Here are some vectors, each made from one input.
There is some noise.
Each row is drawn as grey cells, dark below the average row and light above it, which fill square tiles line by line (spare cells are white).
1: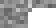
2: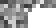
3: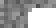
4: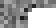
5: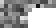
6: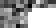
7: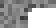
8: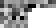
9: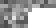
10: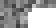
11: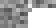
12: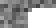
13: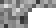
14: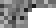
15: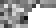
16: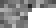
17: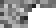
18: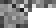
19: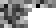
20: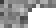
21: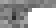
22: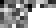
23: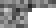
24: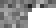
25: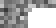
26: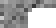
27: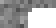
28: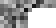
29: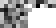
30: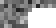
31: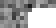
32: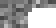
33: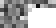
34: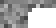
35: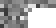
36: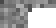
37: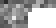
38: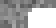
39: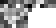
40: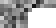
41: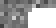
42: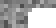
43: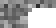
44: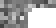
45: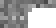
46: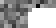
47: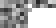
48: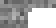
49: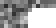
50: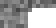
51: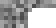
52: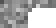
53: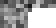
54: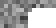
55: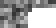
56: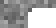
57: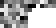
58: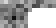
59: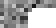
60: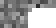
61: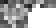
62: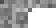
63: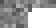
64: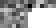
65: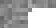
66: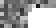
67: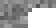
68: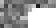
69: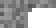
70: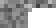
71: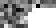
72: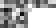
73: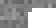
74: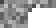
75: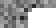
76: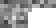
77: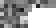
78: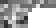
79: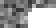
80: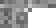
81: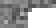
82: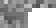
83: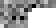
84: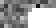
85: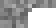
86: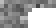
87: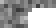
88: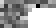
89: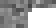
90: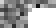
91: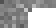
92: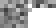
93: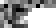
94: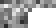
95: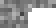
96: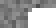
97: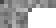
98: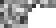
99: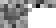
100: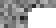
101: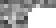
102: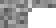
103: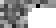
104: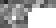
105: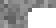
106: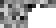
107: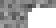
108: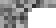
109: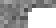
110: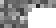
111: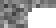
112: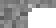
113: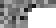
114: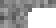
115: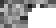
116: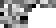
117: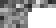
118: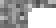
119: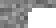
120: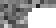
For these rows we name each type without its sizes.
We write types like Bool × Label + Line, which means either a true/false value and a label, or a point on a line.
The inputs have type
List(Line).
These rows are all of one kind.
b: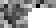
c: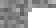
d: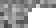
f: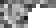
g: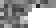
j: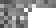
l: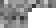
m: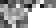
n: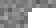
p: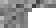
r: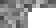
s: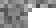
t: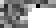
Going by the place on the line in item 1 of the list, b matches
j, l and s.
